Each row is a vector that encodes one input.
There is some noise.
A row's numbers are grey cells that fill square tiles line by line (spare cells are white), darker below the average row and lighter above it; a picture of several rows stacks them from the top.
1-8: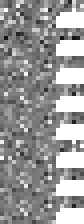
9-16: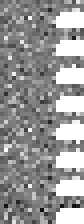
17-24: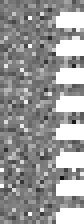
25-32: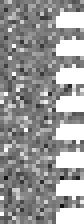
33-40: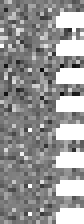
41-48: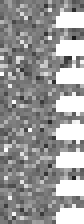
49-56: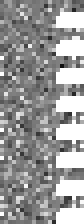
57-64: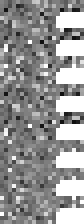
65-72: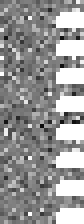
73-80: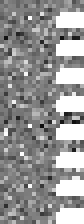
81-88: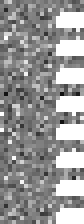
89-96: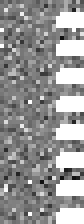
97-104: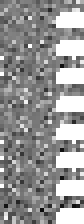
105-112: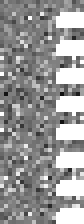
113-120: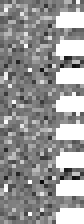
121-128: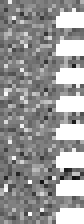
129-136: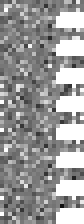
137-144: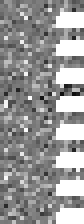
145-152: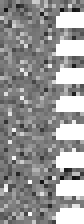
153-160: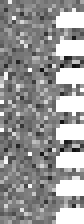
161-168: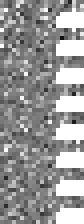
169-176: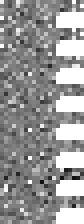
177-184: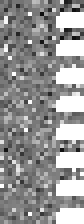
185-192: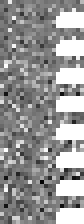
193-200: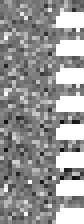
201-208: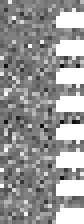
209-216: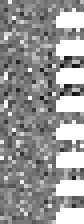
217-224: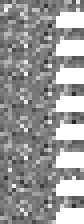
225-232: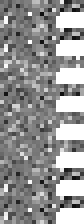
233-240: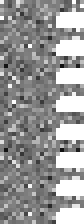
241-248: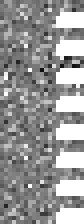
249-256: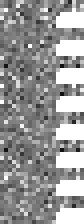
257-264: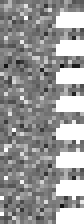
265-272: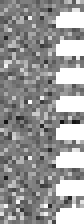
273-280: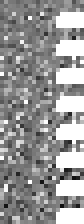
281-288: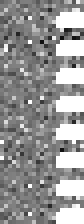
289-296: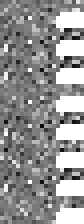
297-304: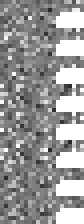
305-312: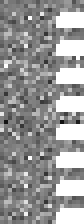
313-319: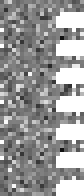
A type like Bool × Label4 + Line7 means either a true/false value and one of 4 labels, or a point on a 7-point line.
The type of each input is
Bool × Bool × Bool + Line10.
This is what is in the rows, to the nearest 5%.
About 35% of them hold a point on a 10-point line. The rest hold three true/false values.
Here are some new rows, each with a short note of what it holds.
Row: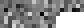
a point on a 10-point line
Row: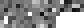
a point on a 10-point line
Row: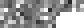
a point on a 10-point line
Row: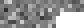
three true/false values
